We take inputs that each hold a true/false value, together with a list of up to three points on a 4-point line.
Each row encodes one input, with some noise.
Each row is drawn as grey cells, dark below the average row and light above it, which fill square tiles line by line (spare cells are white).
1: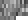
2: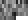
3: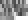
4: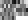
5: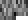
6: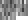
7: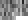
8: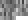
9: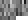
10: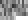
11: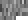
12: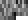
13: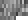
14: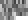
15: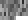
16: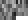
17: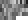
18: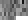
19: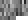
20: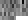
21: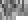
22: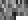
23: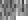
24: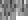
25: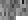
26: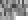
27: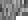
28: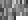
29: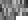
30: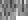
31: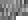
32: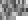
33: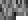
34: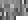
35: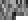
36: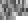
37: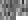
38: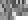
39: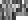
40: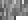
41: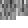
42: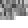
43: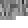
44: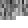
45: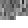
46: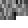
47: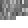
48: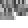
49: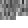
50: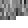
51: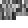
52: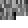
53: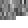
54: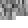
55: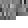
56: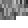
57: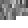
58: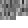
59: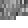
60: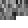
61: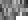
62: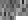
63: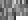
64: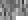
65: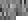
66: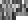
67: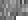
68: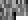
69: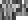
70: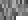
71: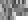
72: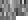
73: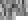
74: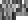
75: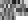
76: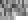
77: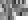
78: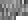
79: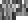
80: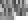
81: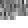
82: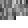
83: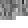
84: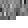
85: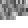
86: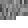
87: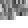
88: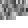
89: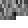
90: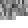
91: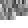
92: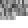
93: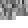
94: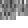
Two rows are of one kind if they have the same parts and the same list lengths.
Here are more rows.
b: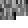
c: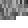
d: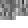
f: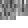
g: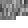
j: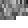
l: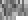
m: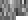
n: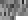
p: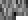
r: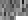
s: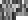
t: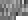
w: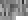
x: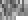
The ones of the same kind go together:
b, f, l, x
c, g, j, m, n, t, w
d, p, r
s

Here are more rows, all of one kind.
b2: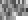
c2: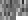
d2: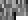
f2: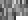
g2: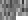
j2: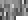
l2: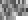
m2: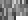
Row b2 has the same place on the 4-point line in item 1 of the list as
j2 and l2.
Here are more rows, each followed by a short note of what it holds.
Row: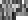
a true/false value, together with the empty list
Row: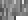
a true/false value, together with a list of one item
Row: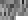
a true/false value, together with a list of two items
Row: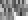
a true/false value, together with a list of three items
